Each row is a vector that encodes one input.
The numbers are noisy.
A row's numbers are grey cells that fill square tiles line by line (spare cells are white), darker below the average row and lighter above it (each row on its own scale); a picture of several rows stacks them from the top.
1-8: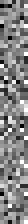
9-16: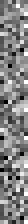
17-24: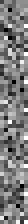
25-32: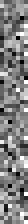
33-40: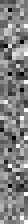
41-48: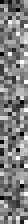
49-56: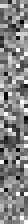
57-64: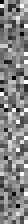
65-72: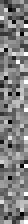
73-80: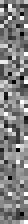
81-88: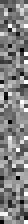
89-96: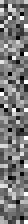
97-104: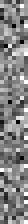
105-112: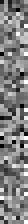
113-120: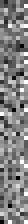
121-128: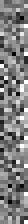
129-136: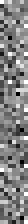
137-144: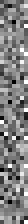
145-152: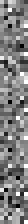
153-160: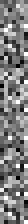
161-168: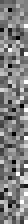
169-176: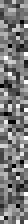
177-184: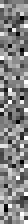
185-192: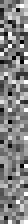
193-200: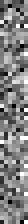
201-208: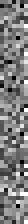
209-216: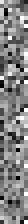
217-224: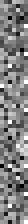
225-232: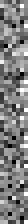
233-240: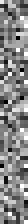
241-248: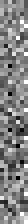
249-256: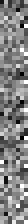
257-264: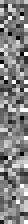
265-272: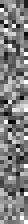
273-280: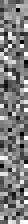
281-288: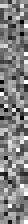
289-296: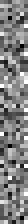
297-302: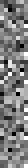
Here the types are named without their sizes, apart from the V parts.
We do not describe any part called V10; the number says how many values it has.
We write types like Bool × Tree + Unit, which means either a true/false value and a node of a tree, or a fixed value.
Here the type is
Bool × Bool × Bool × (Circle + Unit) + V10.
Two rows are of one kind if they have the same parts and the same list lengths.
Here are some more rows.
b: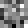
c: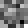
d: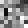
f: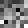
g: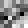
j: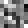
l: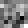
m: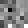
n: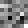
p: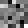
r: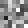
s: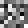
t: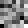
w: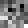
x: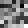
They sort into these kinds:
b, c, l, n, p
d, g, j, r, s
f, m, t, w, x

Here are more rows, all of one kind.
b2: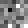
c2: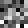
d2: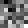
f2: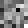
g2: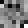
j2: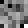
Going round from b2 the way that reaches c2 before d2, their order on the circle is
b2, c2, f2, j2, g2, d2.
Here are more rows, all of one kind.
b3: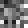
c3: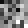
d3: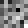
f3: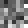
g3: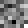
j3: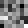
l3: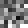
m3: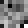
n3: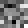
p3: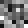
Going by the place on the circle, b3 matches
c3 and f3.
